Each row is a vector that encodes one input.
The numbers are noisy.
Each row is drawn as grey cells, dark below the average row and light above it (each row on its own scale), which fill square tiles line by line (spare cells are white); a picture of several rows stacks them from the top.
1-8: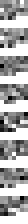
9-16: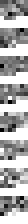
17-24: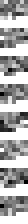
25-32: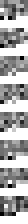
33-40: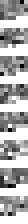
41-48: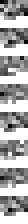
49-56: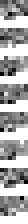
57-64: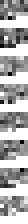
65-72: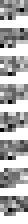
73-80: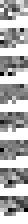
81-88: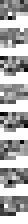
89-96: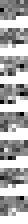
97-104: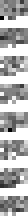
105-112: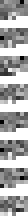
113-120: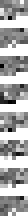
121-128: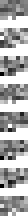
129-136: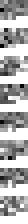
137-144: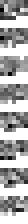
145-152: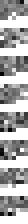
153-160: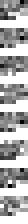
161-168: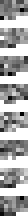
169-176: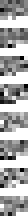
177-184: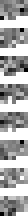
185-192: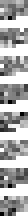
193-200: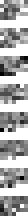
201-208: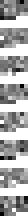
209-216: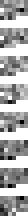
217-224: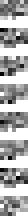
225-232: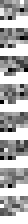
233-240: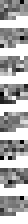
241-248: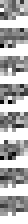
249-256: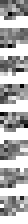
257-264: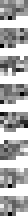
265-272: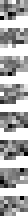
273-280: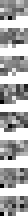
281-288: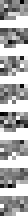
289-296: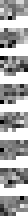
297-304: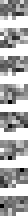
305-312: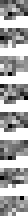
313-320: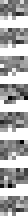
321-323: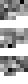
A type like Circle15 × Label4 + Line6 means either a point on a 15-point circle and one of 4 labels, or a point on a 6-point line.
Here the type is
(Bool × Bool × Bool + Unit) × Line11 + Line5.
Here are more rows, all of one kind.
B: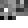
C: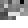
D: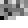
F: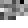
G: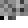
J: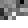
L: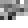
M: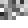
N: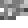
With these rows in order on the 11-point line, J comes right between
B and C.
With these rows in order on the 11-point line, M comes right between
F and N.
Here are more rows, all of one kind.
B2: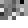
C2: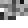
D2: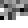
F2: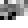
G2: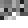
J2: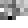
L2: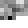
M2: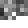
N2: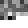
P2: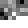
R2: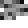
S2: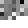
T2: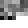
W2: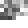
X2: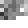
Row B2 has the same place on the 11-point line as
C2, D2, R2 and S2.
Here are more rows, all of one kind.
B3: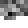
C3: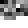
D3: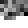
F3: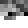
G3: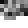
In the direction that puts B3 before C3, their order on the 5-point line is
B3, F3, D3, G3, C3.
